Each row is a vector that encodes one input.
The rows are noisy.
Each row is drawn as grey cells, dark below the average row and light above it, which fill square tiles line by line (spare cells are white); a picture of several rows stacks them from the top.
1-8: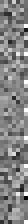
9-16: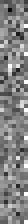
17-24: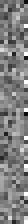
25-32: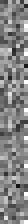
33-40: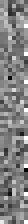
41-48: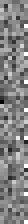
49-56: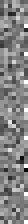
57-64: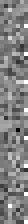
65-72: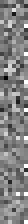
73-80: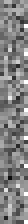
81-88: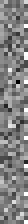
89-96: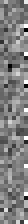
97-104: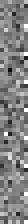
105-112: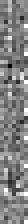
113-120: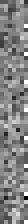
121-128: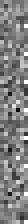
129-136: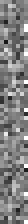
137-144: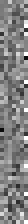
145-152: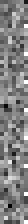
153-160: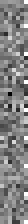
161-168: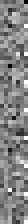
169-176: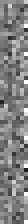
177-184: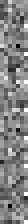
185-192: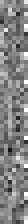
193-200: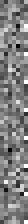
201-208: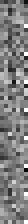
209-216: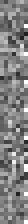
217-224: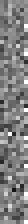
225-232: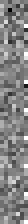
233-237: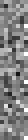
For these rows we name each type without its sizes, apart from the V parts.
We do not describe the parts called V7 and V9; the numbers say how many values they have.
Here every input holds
a point on a line, a true/false value and a value of V9, together with either a point on a line, or a value of V7.
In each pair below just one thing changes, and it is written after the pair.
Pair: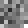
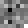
the value of V9
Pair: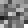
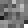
the value of V7
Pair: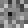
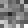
the place on the line
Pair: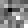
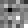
the place on the line
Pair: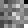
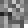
the value of V9
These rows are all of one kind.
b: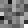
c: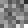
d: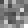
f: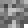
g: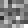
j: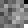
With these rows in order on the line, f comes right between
d and g.
